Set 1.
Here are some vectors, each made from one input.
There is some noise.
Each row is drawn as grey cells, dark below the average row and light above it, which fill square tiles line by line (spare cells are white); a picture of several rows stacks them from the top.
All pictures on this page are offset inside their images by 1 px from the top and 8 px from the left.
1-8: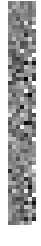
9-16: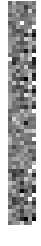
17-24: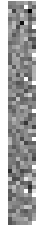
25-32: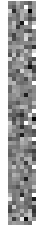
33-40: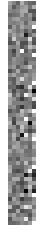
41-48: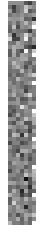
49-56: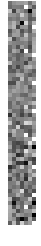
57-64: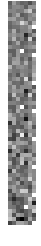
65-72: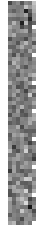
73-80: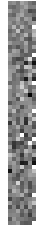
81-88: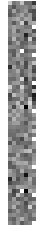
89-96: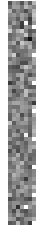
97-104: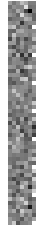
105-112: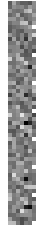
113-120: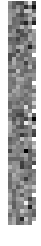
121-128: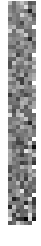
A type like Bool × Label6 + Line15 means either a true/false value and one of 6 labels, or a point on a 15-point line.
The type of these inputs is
(Bool × Label9 + Unit) × Label5.
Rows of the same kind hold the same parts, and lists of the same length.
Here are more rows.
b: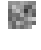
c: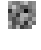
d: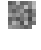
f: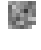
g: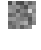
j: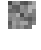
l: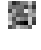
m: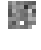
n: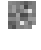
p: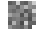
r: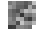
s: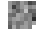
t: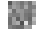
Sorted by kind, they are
b, c, d, f, g, j, m, n, p, r, s, t
l

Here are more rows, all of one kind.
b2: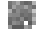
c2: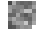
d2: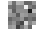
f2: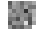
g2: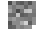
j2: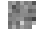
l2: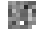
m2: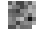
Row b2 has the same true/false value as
d2 and f2.
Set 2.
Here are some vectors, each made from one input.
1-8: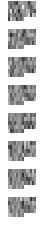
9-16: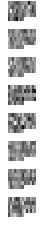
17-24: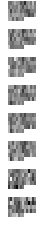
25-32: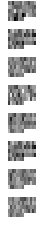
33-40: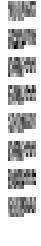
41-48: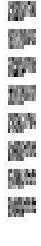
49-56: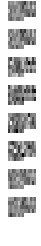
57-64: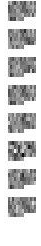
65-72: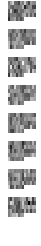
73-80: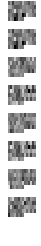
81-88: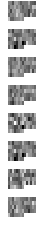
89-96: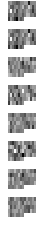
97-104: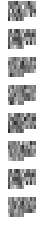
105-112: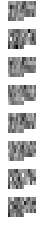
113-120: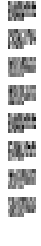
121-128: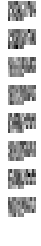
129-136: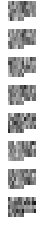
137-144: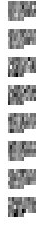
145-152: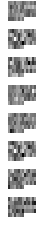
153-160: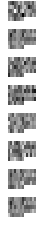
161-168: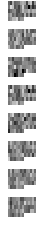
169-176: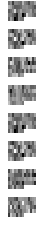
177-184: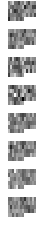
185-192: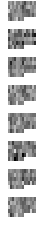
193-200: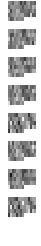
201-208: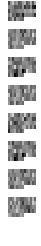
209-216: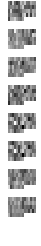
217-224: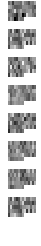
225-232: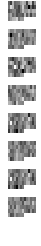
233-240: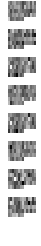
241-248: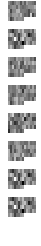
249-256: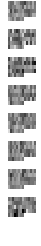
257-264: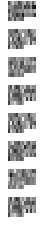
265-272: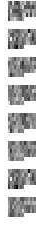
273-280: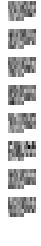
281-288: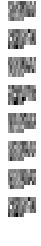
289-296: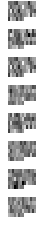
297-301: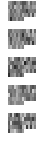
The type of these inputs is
Bool × Bool × Bool + Label12 × Label12.
